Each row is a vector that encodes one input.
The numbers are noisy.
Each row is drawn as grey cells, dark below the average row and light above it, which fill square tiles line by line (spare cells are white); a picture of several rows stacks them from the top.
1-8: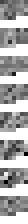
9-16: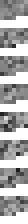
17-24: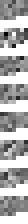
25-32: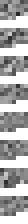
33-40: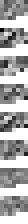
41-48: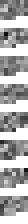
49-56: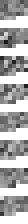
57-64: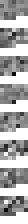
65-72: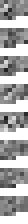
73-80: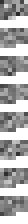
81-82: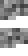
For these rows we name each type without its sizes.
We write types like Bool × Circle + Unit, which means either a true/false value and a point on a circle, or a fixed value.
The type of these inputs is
(Circle + Unit) × Label.
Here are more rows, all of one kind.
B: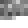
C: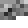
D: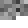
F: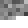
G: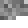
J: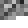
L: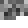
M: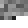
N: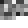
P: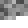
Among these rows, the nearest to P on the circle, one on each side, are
J and N.
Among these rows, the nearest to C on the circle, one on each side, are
L and M.
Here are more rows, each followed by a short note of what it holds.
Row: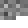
a label
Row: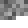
a label
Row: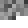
a label
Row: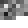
a label
